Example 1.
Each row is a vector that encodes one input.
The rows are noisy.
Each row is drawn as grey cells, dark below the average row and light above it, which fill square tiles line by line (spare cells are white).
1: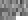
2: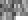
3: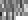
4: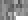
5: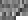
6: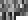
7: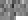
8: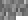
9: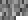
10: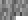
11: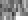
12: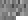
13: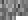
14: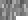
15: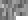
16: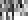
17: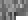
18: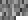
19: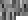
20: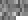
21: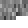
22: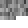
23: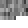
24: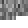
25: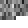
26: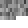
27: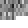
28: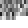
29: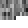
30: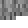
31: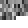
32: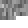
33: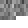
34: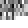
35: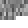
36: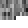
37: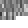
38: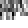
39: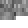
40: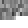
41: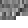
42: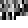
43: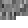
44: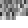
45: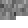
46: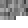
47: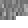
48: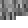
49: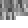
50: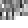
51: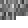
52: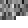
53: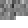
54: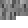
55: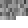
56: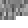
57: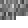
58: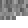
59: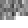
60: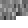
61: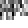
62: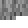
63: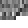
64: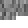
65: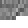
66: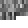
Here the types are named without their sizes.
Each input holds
either a fixed value, or four true/false values.
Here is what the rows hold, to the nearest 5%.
About 15% of them hold a fixed value. The rest hold four true/false values.
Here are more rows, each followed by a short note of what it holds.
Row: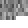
four true/false values
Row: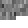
four true/false values
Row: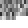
a fixed value
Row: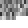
a fixed value
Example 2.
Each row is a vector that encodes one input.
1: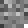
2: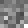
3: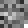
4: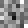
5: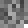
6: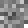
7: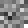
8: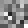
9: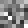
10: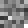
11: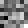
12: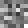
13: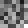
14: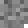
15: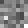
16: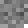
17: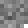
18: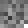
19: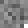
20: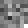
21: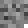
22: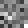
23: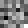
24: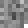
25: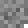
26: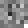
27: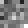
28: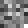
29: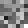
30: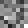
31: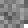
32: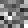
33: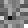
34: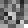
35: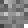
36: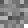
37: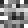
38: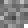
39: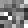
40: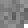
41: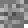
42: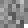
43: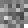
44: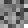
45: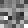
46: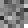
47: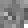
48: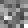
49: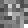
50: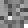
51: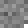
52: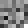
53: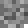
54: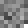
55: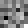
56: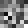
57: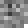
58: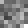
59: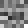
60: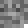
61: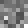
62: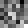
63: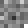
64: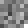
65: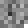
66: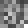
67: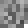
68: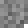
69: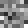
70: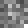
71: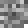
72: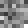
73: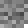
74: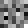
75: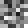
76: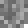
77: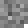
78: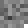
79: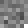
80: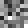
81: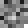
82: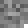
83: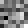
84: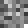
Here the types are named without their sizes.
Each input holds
a point on a line.
